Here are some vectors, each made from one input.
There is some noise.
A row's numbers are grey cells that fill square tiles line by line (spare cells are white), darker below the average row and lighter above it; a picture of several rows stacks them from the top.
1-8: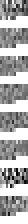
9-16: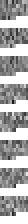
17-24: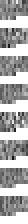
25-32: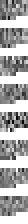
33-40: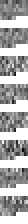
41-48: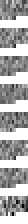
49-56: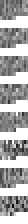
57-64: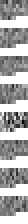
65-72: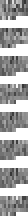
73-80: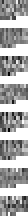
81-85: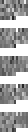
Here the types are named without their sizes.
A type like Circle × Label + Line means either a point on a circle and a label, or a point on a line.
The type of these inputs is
Circle + Tree.
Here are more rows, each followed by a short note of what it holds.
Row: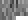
a point on a circle
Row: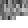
a point on a circle
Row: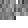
a node of a tree
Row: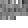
a node of a tree
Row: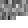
a point on a circle
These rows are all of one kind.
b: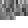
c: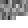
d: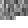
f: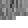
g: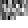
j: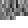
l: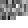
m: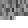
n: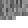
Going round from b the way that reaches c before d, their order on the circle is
b, j, f, n, m, g, c, d, l.
